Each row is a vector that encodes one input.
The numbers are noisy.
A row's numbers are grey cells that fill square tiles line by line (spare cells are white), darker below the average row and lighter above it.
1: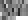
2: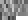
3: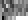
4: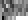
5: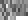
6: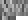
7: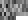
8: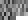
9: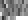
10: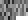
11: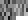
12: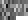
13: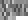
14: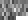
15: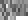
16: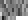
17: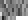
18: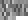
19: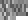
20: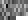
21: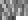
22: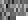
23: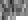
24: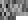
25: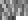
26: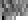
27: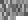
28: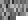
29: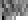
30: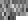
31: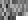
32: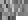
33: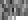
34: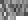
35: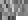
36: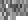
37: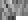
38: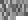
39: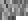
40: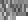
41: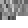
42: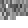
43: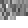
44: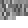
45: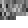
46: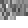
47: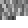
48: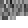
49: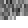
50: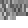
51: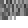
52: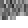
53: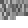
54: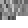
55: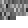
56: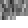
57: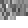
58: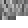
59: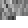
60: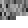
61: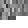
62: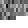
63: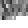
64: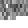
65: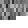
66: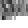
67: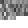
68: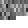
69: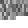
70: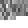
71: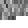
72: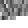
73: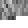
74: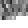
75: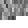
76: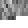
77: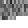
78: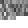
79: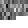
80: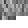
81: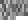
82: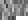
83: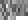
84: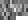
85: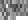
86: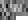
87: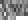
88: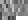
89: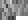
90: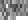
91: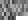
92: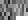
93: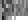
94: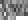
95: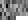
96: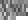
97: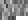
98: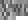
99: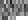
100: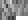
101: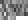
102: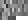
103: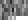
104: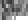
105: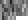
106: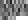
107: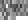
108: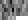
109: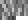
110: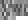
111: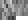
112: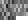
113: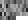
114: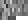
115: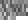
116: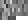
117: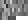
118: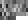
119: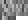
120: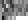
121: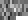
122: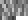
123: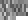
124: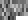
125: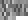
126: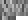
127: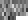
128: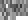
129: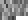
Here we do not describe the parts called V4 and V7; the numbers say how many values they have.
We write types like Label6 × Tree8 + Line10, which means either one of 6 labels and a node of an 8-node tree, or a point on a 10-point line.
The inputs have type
Bool × (Label6 + V4 × V7).
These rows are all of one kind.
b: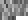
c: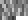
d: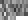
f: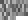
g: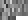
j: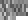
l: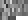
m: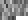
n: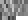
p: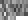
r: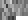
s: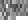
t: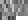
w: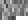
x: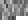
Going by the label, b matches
j, m, w and x.
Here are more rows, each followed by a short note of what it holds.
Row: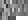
one of 6 labels and a true/false value
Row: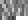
one of 6 labels and a true/false value
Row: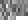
one of 6 labels and a true/false value
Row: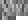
one of 6 labels and a true/false value
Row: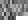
a true/false value, a value of V4 and a value of V7
